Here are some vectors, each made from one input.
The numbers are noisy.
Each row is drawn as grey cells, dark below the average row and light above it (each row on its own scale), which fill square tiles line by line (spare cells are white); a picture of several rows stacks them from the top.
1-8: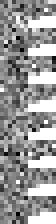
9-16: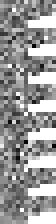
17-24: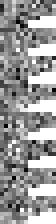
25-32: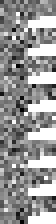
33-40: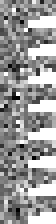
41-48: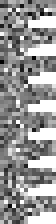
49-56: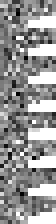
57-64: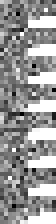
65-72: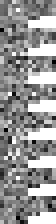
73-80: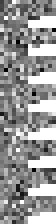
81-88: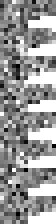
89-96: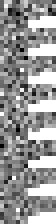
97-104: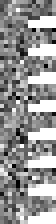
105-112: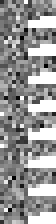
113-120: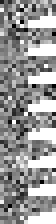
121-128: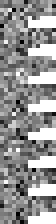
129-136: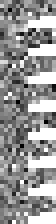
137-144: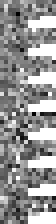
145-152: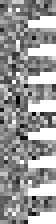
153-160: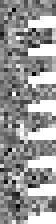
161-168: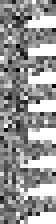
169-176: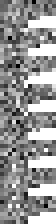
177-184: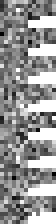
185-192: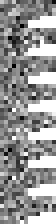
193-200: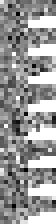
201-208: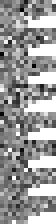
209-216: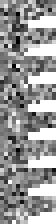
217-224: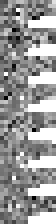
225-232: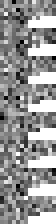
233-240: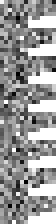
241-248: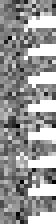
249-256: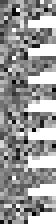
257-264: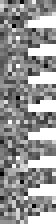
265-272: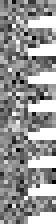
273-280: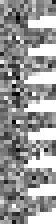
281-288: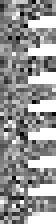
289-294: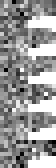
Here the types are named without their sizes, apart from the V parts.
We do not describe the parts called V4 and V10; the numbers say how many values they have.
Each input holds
a value of V4, together with either a point on a line, or a true/false value and a value of V10.
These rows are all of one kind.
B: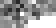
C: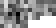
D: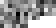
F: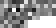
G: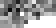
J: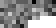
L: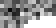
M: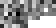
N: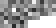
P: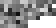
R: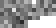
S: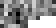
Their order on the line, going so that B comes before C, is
B, G, L, J, P, F, C, D, M, S, N, R.
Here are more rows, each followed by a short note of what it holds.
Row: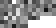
a true/false value, a value of V4 and a value of V10
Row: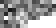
a true/false value, a value of V4 and a value of V10
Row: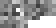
a true/false value, a value of V4 and a value of V10
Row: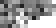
a true/false value, a value of V4 and a value of V10
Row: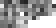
a true/false value, a value of V4 and a value of V10
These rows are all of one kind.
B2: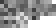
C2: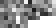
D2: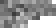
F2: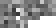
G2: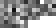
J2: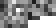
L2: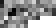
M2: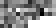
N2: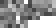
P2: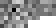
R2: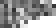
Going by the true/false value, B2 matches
L2 and P2.
